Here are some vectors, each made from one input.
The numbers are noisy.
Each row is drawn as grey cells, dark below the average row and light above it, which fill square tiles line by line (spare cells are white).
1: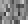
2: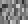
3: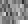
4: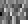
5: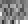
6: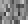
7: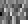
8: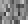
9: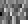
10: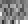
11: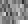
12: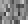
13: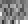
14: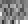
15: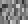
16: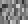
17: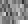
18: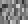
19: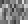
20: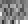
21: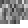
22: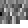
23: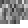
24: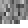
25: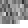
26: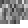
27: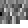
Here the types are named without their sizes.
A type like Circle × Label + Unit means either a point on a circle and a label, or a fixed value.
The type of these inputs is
Circle.
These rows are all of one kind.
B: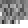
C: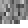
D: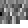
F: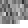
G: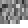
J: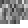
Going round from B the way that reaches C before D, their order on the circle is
B, J, C, D, G, F.
